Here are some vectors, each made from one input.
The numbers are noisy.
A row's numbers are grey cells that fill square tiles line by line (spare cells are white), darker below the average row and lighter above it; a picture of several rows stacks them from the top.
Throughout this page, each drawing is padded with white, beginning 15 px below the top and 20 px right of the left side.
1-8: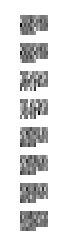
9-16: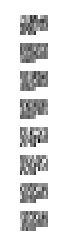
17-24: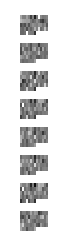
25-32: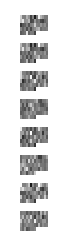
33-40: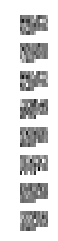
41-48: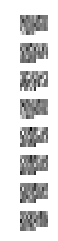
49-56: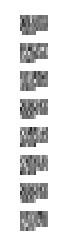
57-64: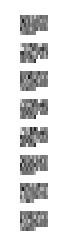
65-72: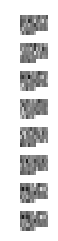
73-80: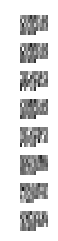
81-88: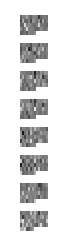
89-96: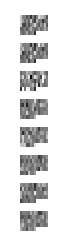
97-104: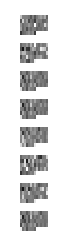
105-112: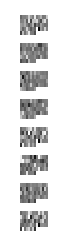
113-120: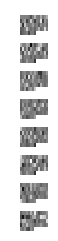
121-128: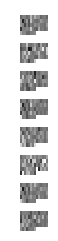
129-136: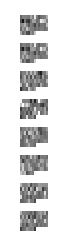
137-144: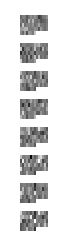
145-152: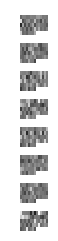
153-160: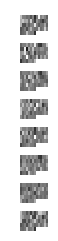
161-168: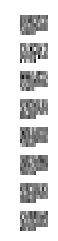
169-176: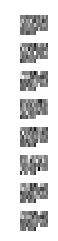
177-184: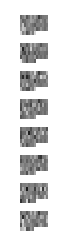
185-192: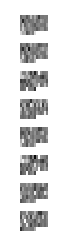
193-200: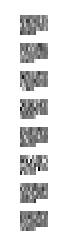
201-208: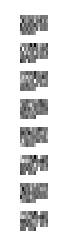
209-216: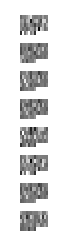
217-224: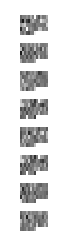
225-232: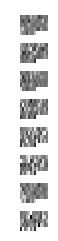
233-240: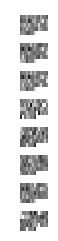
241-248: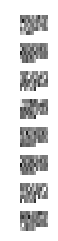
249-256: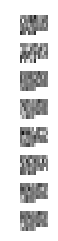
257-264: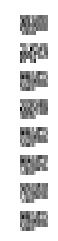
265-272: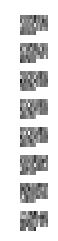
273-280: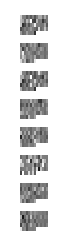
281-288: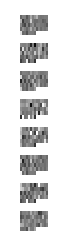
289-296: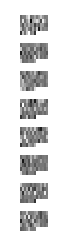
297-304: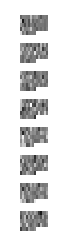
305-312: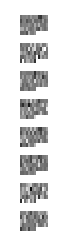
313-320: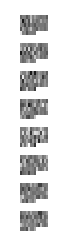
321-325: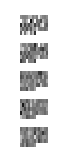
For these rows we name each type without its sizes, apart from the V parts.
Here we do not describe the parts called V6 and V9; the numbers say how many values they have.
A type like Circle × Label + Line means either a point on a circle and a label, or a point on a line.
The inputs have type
(Bool × V9 + Line) × V6.
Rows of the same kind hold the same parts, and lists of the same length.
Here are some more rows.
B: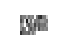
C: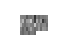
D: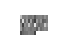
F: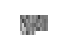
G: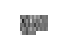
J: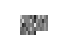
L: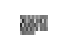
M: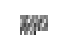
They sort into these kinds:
B, F, G, L
C, D, J, M

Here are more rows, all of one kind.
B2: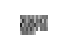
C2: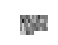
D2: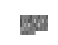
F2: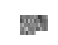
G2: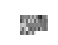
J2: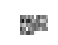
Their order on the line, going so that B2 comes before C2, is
J2, B2, C2, D2, F2, G2.
